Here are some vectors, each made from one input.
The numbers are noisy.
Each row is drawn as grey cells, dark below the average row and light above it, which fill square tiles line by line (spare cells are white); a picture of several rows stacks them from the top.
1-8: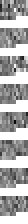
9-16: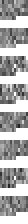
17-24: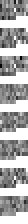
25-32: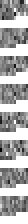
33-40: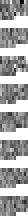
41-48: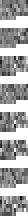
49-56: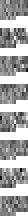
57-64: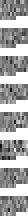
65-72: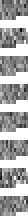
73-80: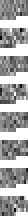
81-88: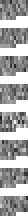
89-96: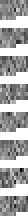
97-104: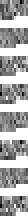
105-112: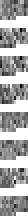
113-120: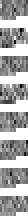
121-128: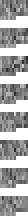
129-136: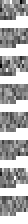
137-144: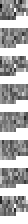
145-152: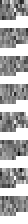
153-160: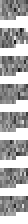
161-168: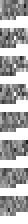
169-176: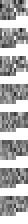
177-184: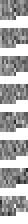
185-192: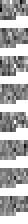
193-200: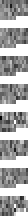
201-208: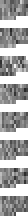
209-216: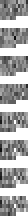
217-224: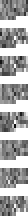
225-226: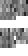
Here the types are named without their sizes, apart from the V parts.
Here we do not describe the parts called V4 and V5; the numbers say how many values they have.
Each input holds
either a point on a circle and a label, or a value of V4 and a value of V5.
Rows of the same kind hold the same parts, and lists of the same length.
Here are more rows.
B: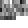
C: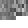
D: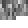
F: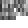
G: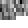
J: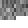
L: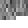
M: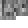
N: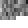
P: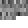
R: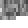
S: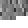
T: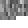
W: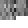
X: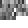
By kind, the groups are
B, F, G, X
C, D, J, L, M, N, P, R, S, T, W

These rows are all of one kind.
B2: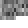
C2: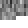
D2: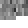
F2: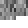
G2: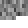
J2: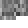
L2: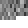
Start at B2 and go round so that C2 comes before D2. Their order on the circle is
B2, J2, L2, F2, G2, C2, D2.
